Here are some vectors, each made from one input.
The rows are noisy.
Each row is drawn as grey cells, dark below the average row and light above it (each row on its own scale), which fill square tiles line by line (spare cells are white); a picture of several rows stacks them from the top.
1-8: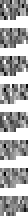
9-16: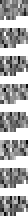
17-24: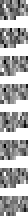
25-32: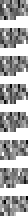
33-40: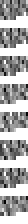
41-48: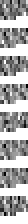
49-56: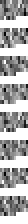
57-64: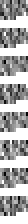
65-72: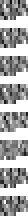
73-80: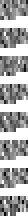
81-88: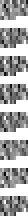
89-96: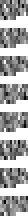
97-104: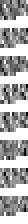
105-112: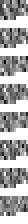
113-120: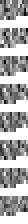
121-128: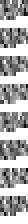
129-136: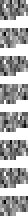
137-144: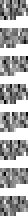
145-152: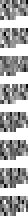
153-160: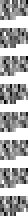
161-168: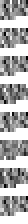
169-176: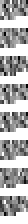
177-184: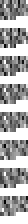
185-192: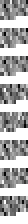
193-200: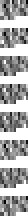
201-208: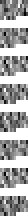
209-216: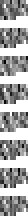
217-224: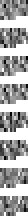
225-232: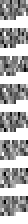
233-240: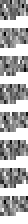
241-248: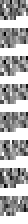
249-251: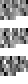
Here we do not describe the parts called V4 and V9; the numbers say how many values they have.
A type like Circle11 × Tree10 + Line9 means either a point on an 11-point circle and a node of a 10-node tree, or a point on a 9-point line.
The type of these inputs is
Bool × V9 + Line7 × V4.
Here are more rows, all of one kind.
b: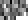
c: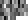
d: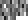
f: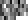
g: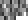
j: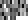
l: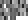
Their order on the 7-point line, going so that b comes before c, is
f, d, g, b, l, j, c.
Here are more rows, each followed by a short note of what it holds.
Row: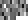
a point on a 7-point line and a value of V4
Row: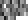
a point on a 7-point line and a value of V4
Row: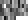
a point on a 7-point line and a value of V4
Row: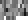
a true/false value and a value of V9
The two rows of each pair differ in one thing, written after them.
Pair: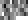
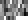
the true/false value
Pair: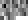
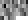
the value of V9
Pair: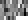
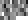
the true/false value
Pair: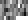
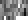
the value of V9
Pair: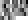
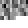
the value of V9
